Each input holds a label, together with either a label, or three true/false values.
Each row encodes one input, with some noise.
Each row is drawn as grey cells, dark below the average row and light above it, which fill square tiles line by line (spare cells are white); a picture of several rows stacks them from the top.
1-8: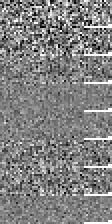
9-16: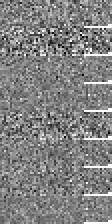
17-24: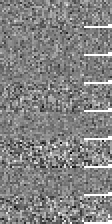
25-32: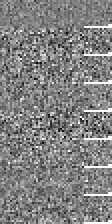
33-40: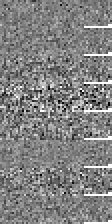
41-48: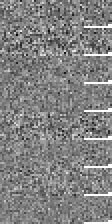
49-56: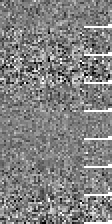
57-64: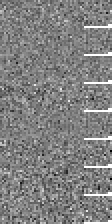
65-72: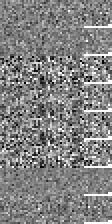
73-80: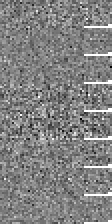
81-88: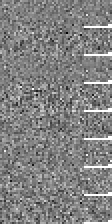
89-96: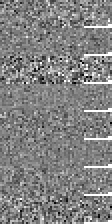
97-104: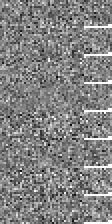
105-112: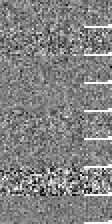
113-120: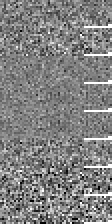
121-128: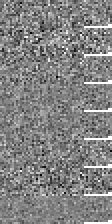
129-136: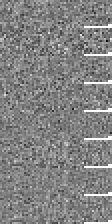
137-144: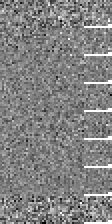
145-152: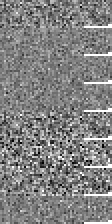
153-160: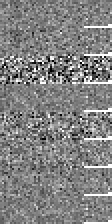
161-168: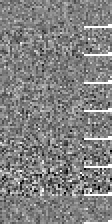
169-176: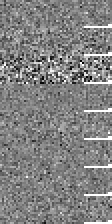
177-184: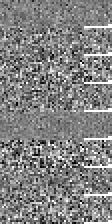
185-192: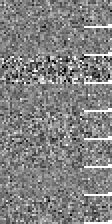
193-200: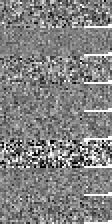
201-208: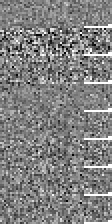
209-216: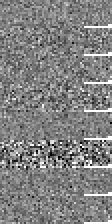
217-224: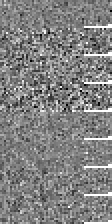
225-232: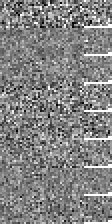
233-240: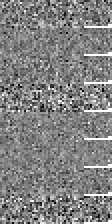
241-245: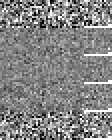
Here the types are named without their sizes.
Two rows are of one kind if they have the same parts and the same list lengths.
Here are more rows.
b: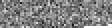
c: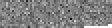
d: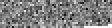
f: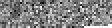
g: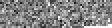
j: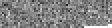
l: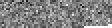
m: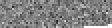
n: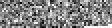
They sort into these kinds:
b, c, d, g, l, m, n
f, j

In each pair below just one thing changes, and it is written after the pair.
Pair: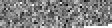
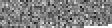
the label
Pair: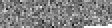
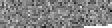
the label
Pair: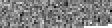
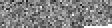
the label
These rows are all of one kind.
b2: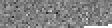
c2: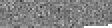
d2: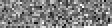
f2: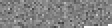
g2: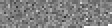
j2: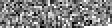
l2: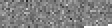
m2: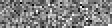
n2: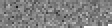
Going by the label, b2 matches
g2, m2 and n2.
